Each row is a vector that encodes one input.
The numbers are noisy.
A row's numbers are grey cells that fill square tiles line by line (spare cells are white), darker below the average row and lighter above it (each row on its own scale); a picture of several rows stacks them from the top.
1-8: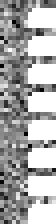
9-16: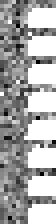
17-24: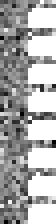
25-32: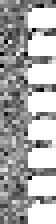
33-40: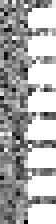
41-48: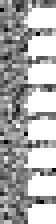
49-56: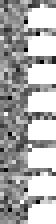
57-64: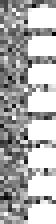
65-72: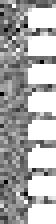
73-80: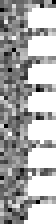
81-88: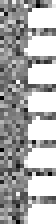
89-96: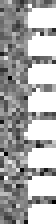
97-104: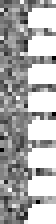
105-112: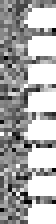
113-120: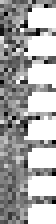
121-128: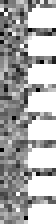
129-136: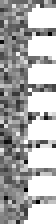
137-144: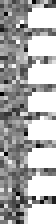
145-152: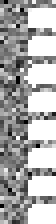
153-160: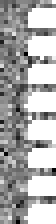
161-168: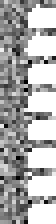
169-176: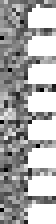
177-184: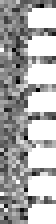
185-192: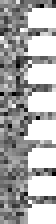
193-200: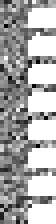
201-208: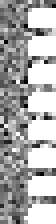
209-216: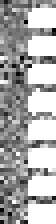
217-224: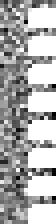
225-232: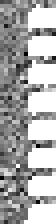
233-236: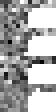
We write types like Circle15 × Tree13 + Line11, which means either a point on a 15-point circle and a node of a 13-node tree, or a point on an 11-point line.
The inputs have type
(Label9 + Line6) × Line7 + Tree9 × Tree9.
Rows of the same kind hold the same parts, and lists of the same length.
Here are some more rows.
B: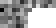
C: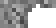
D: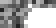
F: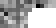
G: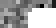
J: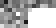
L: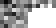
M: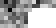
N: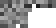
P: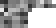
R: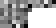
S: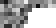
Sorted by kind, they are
B, D, F, G
C, N, R
J, L, M, P, S

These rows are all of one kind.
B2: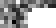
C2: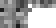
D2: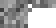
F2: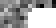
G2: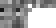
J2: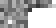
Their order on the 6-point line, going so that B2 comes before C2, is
F2, B2, G2, C2, D2, J2.
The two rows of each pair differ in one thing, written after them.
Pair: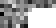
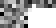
the place on the 7-point line
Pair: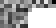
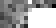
the label
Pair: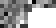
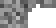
the label
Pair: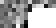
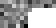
the label
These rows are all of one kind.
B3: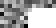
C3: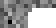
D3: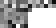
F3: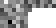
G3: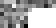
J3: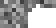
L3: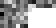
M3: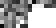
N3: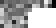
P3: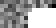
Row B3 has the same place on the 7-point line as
M3, N3 and P3.
